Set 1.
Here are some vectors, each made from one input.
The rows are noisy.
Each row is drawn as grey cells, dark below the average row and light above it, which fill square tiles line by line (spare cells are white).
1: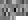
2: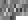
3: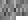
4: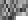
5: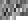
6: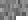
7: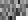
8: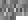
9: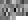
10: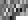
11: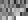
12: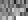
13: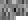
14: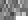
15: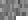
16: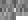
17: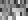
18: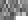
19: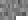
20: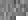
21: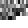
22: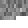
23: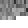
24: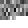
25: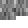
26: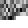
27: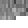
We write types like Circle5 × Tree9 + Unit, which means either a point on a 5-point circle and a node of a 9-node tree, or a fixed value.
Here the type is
Line6.
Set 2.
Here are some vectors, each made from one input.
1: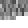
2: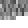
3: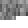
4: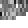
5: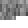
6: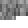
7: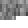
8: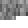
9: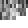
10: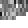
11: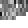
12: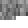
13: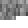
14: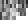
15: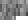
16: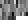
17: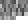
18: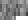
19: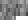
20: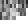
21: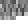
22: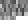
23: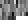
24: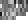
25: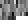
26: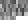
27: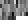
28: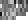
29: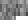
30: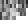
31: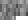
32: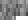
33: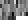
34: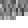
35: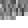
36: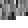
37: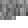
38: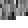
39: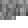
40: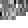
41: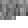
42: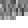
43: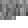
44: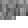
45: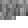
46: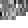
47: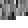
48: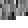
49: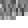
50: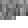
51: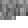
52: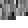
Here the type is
Line5.
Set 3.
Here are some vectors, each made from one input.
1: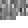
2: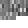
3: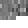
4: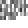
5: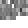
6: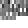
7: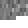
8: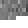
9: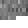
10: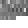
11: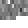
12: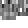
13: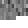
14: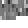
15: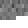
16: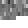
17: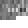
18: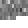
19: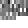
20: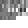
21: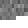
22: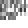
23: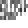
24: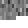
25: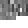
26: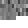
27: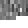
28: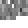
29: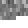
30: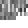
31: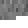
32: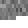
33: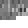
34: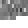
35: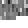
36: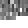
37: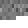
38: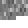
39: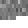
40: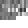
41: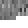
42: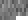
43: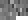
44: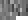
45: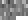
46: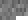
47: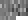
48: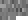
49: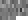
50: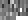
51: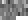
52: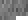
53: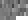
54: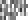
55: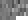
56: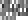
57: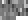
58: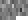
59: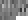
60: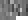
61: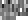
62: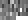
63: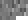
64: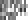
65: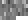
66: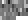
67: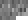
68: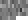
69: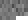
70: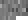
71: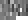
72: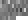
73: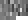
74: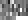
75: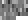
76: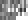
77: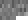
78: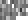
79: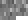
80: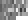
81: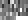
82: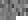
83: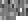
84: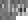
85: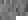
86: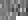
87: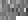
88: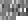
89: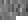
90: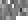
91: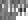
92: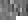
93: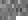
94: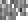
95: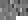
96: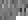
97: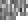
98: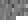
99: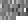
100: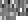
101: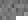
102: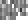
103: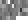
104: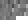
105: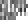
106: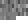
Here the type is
Line6.
